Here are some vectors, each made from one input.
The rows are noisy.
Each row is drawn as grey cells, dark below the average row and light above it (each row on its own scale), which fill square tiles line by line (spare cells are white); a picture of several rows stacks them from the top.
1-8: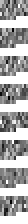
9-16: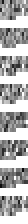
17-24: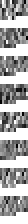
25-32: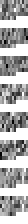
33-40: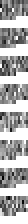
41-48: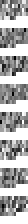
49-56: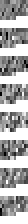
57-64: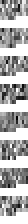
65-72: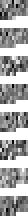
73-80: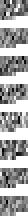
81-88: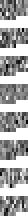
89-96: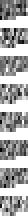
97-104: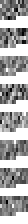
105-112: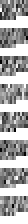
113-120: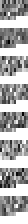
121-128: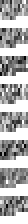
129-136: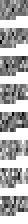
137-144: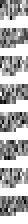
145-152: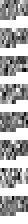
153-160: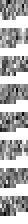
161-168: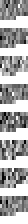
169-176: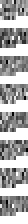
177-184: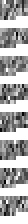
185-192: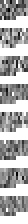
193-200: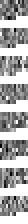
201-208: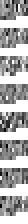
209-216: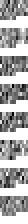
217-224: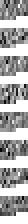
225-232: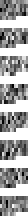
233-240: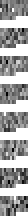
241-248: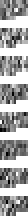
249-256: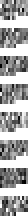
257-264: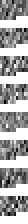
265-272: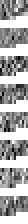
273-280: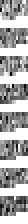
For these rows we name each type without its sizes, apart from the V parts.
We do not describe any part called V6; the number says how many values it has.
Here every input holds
a label, together with a list of items, each a true/false value and a value of V6.
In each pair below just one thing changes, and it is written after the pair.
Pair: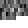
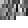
the label
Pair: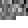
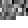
the true/false value in item 2 of the list
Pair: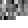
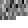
the value of V6 in item 1 of the list
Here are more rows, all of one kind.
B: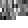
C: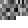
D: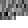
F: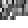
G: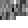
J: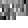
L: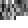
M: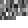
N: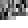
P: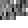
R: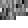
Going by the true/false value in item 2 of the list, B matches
C, D and R.
